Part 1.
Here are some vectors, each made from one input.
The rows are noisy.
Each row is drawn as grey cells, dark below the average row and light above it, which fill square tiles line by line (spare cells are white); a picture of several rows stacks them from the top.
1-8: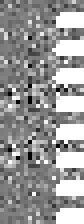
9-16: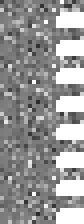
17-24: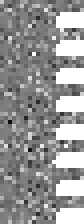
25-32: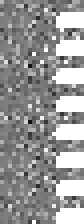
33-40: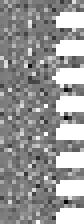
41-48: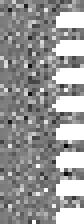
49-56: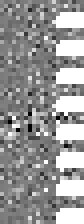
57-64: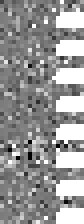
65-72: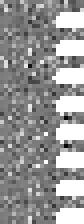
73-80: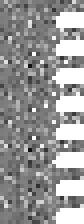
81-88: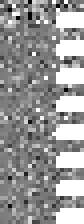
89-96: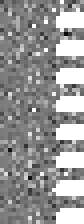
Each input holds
either a point on a 16-point circle, or a fixed value.
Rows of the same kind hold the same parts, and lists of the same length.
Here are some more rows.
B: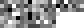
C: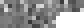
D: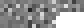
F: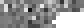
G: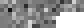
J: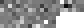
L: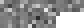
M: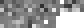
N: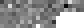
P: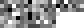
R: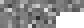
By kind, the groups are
B, P
C, D, F, G, J, L, M, N, R

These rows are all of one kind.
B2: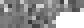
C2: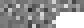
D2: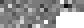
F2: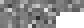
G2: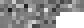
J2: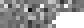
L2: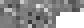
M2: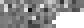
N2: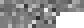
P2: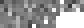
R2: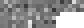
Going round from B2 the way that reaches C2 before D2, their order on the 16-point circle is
B2, M2, J2, C2, P2, D2, R2, G2, N2, F2, L2.
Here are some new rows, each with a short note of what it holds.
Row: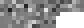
a point on a 16-point circle
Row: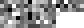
a fixed value
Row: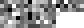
a fixed value
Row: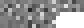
a point on a 16-point circle
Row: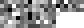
a fixed value
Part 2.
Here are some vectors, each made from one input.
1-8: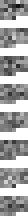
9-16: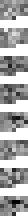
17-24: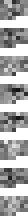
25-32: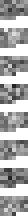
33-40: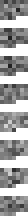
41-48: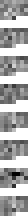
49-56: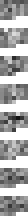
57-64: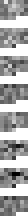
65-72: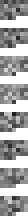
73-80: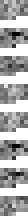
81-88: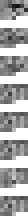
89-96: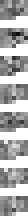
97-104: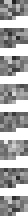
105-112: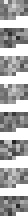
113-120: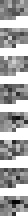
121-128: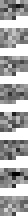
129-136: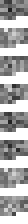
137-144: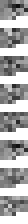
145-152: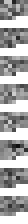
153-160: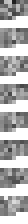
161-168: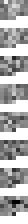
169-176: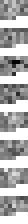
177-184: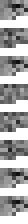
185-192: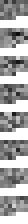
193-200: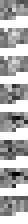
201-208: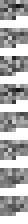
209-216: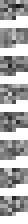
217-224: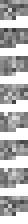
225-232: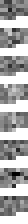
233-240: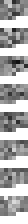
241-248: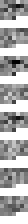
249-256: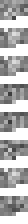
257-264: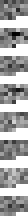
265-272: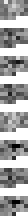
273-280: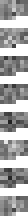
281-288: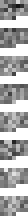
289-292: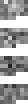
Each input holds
a point on a 19-point line.
